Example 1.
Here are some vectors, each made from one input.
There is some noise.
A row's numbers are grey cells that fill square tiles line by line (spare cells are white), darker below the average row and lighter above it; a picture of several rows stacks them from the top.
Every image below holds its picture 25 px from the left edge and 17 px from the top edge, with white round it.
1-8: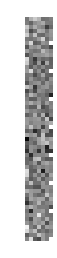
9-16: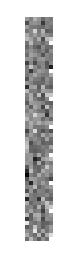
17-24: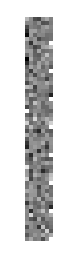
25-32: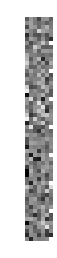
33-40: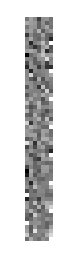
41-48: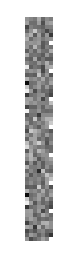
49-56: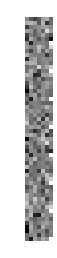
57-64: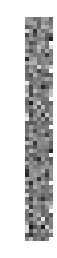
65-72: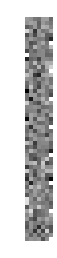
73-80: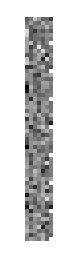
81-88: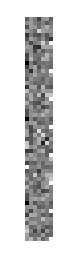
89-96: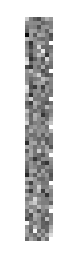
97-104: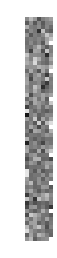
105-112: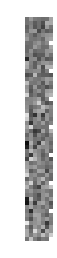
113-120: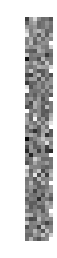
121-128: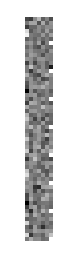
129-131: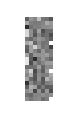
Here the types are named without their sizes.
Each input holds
a point on a line, together with either a node of a tree, or four true/false values.
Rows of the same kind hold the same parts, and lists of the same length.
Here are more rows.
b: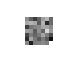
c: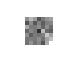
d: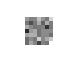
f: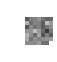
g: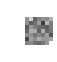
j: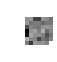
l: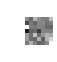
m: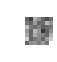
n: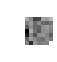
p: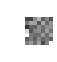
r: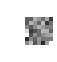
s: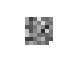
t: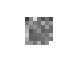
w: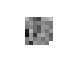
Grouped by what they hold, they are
b, j, n, w
c, d, f, g, l, m, p, r, s, t

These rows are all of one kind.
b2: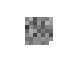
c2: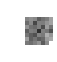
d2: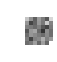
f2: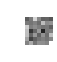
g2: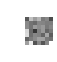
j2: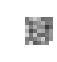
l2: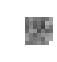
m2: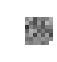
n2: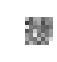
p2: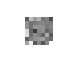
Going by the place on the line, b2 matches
c2, d2, l2 and m2.
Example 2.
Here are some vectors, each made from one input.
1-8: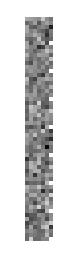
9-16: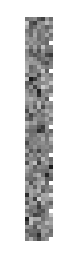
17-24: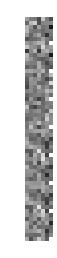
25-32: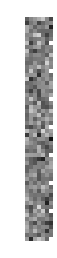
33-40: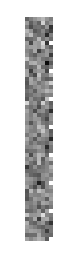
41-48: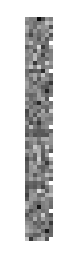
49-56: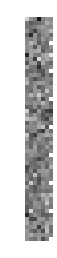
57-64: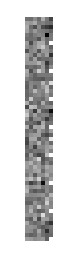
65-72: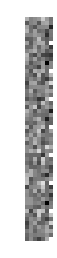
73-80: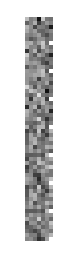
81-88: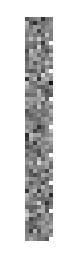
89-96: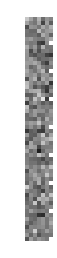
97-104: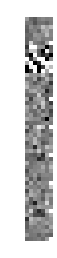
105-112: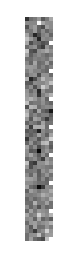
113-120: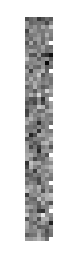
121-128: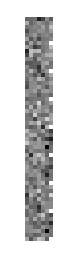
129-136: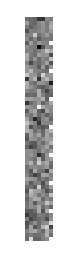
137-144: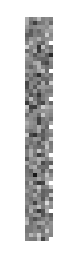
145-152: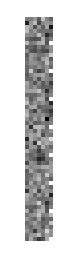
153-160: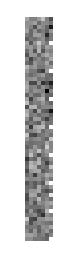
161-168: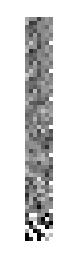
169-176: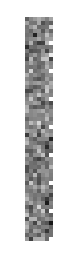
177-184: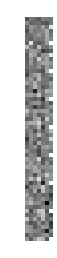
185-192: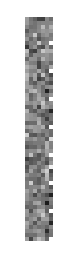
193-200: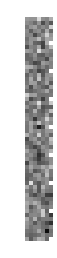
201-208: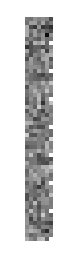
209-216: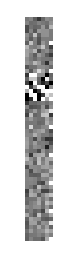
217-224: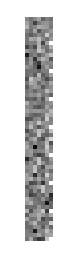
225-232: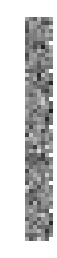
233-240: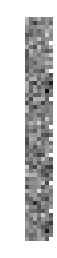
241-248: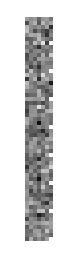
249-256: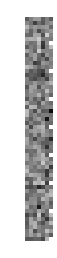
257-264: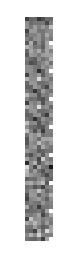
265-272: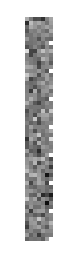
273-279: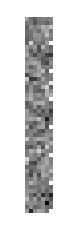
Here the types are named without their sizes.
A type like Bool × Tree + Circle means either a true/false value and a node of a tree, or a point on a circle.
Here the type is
(Bool × Bool × Bool × Bool + Tree) × Tree + Unit.
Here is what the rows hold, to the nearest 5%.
A few of them hold a fixed value. The rest hold a node of a tree, together with either a node of a tree, or four true/false values.
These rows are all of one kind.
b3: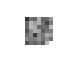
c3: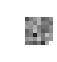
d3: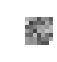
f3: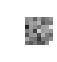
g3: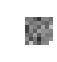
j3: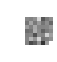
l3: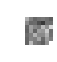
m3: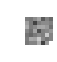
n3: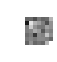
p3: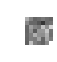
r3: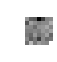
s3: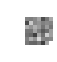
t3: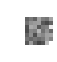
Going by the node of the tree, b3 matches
c3, g3 and t3.
